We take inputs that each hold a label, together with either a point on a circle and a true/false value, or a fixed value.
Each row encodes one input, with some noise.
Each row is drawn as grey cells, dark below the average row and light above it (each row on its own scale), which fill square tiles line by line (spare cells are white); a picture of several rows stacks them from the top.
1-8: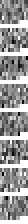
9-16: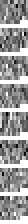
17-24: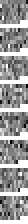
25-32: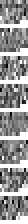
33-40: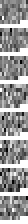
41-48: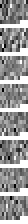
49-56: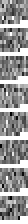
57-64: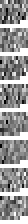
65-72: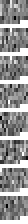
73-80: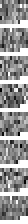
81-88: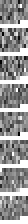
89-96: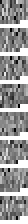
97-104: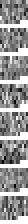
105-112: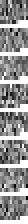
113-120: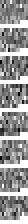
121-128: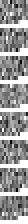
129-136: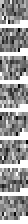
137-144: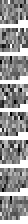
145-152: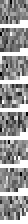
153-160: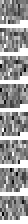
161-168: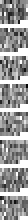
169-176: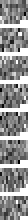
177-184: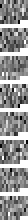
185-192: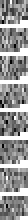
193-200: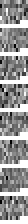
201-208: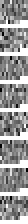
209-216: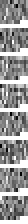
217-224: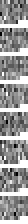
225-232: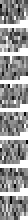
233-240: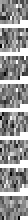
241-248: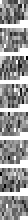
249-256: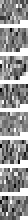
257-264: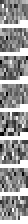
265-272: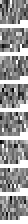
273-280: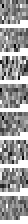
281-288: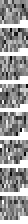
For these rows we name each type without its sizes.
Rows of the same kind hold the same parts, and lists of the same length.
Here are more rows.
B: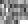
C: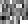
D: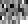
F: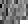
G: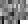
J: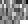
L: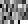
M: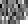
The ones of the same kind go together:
B
C, D, F, G, J, L, M

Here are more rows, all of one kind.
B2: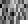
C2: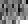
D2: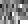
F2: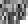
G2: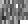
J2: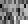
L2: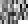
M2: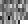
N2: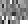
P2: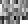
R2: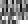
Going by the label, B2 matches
F2 and J2.
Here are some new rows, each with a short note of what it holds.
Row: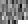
a point on a circle, a label and a true/false value
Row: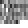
a label
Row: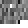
a point on a circle, a label and a true/false value
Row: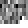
a label
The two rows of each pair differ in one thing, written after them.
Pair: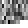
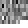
the place on the circle
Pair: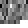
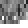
the place on the circle
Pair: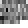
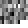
the label
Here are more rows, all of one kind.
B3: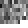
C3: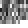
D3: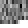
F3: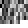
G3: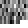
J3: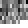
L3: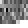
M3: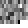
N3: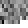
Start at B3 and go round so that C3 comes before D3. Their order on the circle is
B3, J3, C3, L3, D3, G3, F3, N3, M3.
